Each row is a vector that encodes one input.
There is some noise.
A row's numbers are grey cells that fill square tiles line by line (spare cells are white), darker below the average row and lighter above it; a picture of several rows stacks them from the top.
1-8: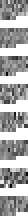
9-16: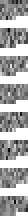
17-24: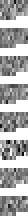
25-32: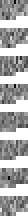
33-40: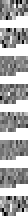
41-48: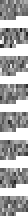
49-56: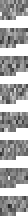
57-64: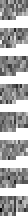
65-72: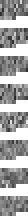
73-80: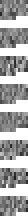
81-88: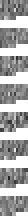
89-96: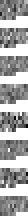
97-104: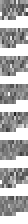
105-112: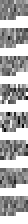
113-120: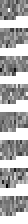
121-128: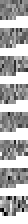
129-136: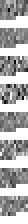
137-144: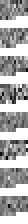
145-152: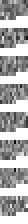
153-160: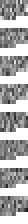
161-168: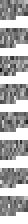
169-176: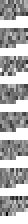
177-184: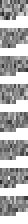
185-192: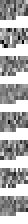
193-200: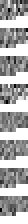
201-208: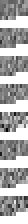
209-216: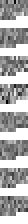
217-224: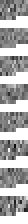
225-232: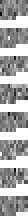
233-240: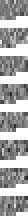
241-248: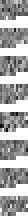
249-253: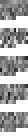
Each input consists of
a list of up to three items, each a point on a 3-point line and a point on a 4-point line.
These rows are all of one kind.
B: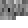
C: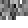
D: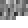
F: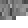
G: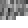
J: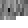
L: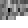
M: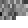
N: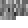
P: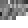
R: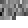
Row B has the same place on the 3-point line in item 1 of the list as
C, D, M and N.
